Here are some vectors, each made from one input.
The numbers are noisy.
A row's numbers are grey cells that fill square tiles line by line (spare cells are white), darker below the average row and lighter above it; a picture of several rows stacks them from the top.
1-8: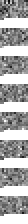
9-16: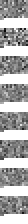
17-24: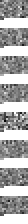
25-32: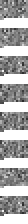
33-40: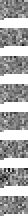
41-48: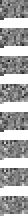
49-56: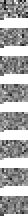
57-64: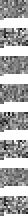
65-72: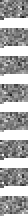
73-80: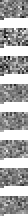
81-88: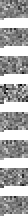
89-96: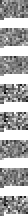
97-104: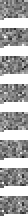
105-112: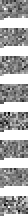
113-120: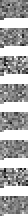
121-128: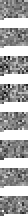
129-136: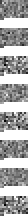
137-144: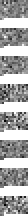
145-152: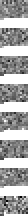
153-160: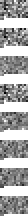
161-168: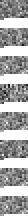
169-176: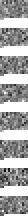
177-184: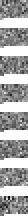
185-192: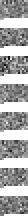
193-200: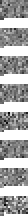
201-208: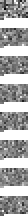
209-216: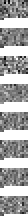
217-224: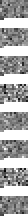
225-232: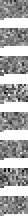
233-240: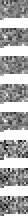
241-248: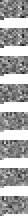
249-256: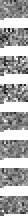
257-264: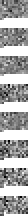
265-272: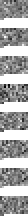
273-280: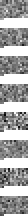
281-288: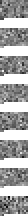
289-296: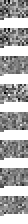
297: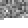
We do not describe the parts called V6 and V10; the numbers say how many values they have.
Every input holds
either a point on a 9-point line, or a true/false value and a value of V6, or a value of V10.
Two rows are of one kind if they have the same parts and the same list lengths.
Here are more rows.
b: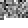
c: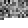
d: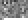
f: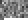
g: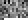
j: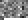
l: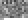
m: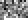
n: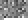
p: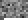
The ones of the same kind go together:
b, c, g, m
d, l, n
f, j, p

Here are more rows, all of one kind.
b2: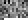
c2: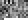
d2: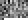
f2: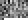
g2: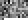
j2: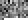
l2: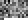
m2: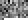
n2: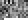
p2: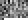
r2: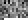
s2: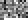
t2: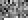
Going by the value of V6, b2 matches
r2 and s2.
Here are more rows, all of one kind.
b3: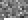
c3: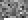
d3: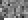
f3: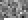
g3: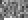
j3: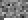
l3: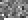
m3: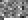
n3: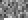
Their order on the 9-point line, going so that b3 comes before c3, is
m3, l3, b3, c3, f3, n3, g3, d3, j3.
